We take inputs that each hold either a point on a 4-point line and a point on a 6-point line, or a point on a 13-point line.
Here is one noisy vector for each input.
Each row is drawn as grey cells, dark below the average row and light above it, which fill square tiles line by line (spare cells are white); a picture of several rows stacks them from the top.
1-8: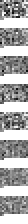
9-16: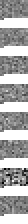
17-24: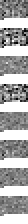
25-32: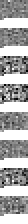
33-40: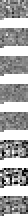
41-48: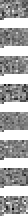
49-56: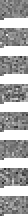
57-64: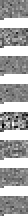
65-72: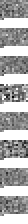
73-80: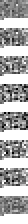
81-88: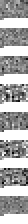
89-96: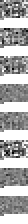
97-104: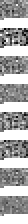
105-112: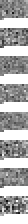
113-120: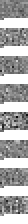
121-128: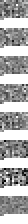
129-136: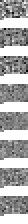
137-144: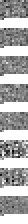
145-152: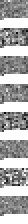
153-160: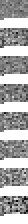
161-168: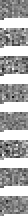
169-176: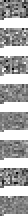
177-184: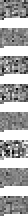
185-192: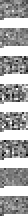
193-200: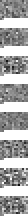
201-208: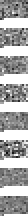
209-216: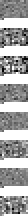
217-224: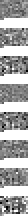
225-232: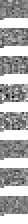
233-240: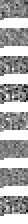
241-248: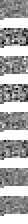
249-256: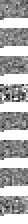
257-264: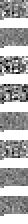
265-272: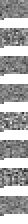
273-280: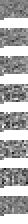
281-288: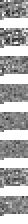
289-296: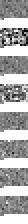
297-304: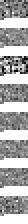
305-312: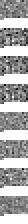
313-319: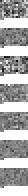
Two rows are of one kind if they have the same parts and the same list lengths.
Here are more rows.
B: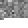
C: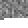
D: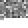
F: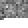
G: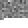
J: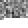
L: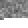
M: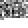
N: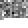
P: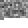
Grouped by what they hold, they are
B, C, G, L, M, N, P
D, F, J

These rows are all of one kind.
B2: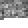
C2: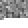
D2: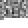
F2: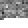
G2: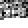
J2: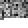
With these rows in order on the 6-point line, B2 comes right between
F2 and G2.
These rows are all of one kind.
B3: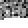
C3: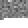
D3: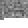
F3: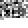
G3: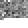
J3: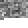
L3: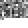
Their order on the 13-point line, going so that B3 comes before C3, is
F3, L3, B3, D3, J3, C3, G3.
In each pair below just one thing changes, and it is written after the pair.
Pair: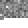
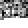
the place on the 4-point line
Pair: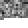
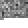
the place on the 6-point line
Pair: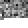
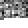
the place on the 4-point line
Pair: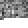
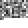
the place on the 6-point line
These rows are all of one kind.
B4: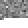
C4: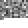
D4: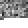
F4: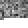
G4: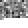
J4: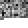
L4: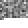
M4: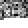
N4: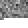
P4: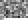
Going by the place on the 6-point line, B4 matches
D4, J4 and P4.
